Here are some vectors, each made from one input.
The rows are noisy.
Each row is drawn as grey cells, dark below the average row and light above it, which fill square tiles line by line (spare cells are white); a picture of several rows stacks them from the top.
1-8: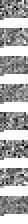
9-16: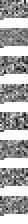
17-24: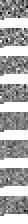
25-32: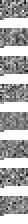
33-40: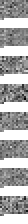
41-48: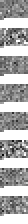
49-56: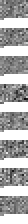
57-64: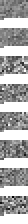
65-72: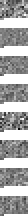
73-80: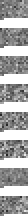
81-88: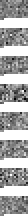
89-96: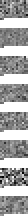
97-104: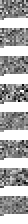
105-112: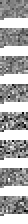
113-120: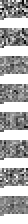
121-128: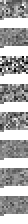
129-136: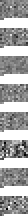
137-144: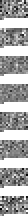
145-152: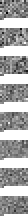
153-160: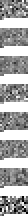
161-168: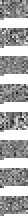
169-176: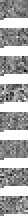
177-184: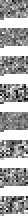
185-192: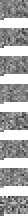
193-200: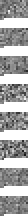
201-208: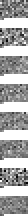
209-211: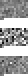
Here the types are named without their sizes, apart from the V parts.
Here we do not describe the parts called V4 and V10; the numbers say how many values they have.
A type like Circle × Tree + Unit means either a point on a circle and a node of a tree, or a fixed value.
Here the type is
(Bool × V10 + Unit) × Tree + V4.
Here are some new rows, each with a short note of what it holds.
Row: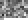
a node of a tree, a true/false value and a value of V10
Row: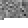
a node of a tree, a true/false value and a value of V10
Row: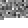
a value of V4
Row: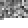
a node of a tree, a true/false value and a value of V10
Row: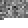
a node of a tree
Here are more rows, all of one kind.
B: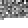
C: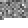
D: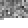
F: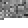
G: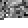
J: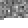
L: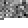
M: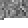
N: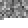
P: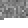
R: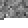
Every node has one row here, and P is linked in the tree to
B and M.
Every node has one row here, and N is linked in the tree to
L.
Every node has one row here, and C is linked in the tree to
R.
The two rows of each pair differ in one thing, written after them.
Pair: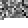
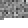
the true/false value
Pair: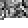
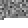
the value of V10
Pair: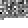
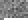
the value of V10
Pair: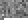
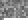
the true/false value
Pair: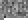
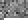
the true/false value
